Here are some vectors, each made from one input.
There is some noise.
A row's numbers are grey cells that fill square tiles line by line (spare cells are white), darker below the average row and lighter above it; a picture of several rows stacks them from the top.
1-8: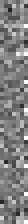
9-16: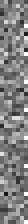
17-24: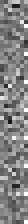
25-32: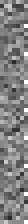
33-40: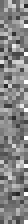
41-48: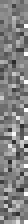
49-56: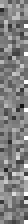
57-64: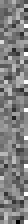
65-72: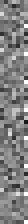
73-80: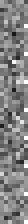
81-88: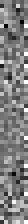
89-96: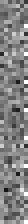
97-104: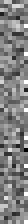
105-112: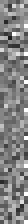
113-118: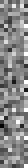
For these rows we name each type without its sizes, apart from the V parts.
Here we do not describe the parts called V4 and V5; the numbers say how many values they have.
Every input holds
either a point on a line and a true/false value, or a value of V4 and a value of V5.
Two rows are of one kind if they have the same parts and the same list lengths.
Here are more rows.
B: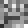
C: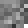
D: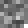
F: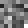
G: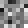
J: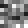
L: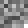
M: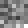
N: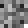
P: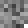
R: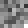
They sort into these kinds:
B, G, J, L, M, R
C, D, F, N, P

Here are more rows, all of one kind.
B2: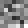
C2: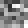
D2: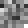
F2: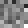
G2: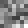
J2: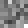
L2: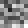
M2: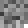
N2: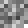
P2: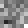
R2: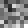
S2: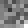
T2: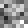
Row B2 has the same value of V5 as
F2, M2 and R2.
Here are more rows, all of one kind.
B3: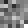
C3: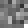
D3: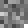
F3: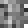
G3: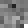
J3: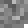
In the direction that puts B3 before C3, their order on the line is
D3, G3, B3, J3, C3, F3.
